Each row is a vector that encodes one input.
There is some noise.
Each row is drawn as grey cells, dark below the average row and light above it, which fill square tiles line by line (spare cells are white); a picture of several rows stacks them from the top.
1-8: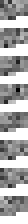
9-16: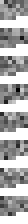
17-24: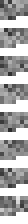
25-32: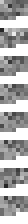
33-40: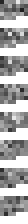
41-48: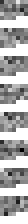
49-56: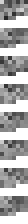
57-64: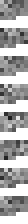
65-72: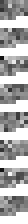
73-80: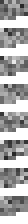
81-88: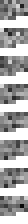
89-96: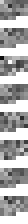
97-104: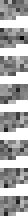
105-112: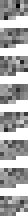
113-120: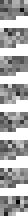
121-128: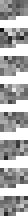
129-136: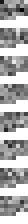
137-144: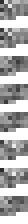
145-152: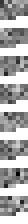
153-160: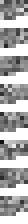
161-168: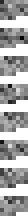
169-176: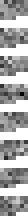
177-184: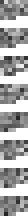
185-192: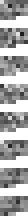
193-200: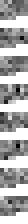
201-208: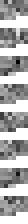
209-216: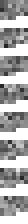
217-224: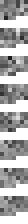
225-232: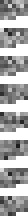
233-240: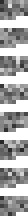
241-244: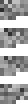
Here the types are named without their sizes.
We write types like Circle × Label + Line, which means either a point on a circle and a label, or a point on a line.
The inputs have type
Label + Line.
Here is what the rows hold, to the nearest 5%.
About 45% of them hold a label. The rest hold a point on a line.
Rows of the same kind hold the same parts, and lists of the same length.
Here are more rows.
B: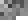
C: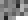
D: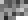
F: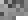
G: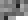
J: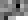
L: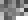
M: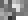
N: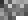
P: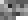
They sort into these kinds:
B, C, D, F, G, J, L, P
M, N

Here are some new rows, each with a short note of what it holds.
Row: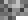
a label
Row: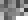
a point on a line
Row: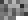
a label
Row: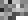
a label
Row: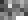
a label
